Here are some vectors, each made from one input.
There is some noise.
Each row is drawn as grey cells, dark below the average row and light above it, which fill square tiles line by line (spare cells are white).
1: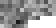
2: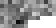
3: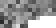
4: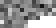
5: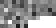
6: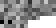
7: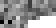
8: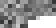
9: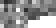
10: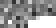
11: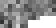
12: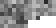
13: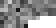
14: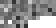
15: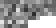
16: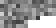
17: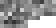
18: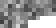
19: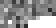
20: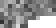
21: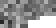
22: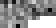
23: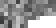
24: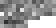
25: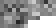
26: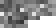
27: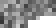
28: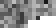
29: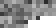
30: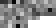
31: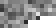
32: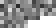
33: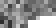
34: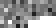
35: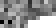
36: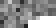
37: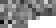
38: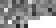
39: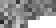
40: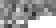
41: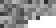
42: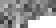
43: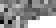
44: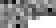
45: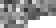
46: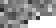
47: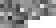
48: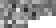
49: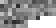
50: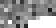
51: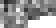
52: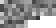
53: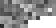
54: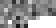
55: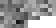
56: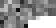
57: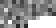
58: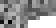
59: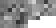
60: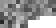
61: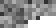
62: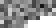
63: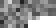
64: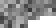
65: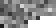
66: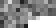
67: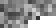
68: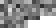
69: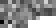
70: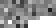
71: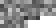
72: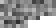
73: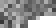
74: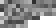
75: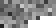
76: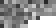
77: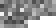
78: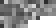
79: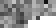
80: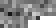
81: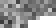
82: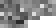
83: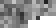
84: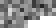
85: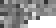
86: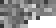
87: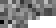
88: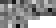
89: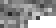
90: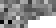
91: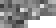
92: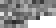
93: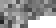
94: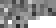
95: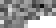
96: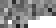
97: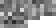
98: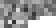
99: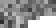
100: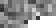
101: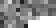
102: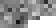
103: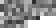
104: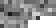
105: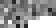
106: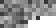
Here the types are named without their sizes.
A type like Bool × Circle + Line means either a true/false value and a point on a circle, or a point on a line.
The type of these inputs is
Bool × Bool × Bool + Line.
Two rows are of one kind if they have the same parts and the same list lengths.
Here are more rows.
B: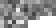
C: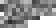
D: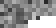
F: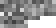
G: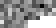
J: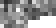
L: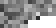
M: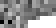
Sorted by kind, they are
B, J, M
C, D, F, G, L

